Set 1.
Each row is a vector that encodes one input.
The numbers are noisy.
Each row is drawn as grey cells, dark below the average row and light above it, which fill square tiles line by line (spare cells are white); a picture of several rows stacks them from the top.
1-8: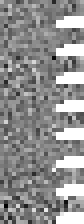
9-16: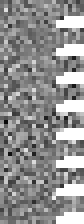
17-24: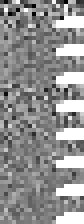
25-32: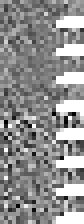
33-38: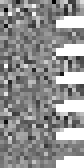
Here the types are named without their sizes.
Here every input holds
a point on a line.
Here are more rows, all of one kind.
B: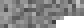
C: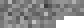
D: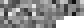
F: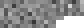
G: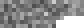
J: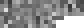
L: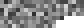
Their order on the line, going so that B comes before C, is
J, D, F, L, B, C, G.
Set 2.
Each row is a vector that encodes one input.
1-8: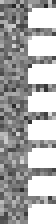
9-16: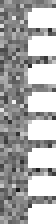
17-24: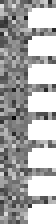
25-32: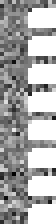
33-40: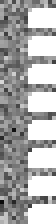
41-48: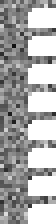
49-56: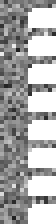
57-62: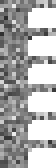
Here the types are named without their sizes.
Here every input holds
three true/false values.
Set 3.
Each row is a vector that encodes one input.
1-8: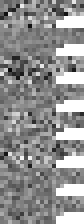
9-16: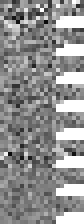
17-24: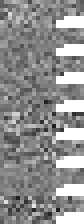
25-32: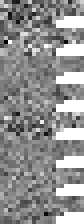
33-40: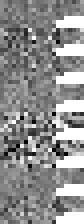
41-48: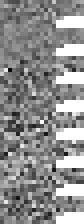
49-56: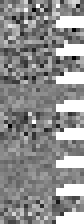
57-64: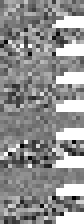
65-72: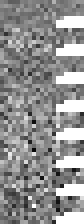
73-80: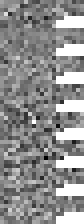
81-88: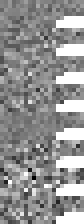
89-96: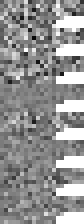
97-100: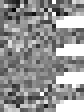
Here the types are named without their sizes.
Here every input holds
a node of a tree.
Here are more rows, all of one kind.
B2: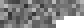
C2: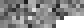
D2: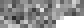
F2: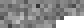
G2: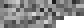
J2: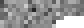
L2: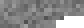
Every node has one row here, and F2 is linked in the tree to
J2 and L2.
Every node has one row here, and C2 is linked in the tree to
D2 and L2.
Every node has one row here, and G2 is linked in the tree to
B2.
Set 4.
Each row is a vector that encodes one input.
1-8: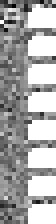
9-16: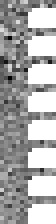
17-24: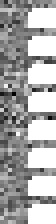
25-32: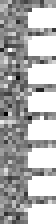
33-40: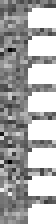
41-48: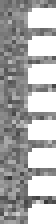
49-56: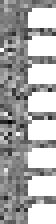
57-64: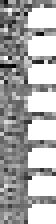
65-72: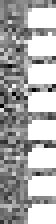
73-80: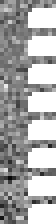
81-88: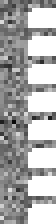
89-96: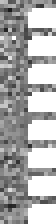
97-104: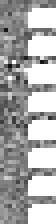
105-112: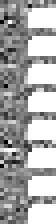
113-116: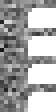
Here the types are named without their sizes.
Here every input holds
a node of a tree.
